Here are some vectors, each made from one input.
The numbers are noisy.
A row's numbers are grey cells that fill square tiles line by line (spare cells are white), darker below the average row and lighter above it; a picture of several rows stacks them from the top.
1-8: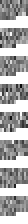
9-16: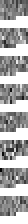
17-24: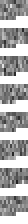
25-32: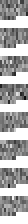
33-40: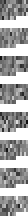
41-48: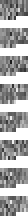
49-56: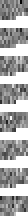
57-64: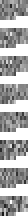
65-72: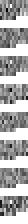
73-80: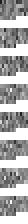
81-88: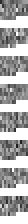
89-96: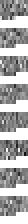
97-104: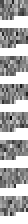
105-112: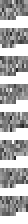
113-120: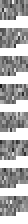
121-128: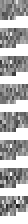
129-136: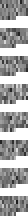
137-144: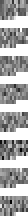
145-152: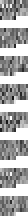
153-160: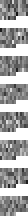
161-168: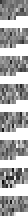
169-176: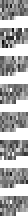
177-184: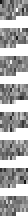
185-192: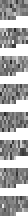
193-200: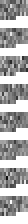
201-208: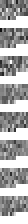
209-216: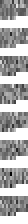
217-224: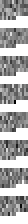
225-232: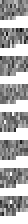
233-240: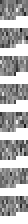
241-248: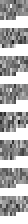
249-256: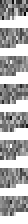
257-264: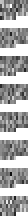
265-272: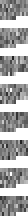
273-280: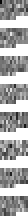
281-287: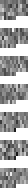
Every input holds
either a point on a 10-point line, or a list of up to two points on an 11-point line.
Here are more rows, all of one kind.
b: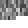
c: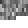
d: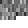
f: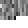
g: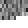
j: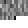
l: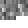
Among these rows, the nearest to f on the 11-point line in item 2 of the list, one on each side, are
g and j.
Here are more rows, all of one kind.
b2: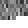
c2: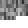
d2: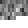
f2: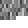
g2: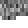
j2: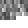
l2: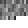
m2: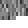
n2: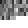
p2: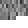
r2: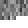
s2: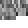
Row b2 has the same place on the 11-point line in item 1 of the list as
f2, m2, p2 and s2.
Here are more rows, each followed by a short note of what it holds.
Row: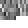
a list of two items
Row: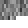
a list of two items
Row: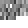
a point on a 10-point line
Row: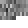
a point on a 10-point line
